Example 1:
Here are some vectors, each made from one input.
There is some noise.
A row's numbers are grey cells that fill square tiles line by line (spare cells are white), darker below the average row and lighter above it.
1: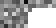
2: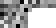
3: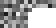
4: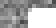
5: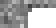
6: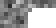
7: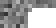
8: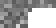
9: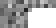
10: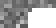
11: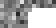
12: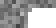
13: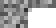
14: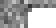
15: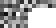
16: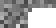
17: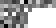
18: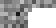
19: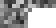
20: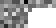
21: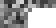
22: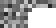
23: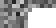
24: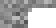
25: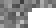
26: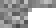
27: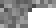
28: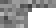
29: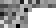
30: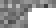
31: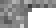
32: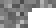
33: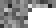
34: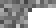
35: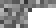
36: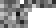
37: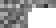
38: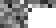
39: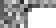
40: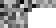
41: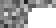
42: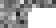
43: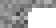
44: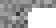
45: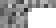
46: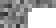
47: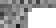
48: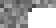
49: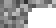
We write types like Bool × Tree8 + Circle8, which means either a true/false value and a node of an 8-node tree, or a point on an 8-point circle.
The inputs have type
Line10.
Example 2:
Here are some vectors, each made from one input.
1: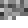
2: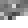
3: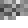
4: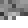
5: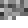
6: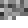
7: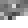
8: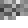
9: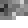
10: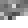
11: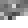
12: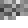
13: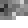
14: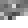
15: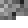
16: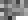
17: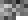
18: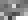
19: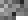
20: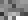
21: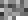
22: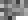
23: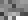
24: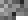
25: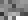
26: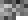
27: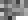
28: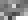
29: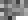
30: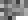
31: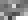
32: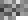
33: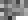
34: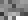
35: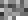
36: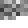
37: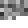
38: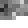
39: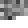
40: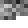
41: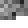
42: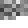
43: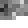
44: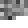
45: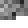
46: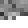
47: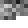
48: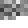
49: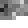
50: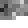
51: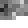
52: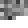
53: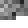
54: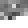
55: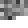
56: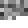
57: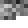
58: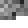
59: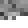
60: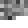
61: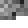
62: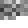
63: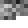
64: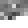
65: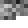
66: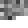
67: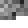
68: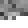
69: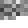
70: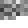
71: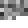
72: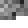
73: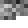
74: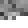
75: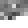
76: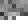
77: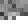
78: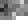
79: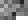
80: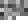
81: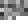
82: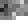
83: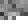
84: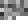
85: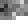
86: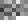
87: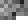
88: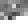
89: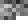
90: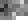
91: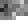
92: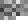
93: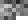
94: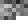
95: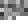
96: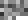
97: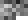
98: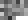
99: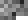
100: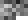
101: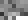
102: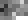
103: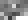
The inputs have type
Bool × Bool × Bool.
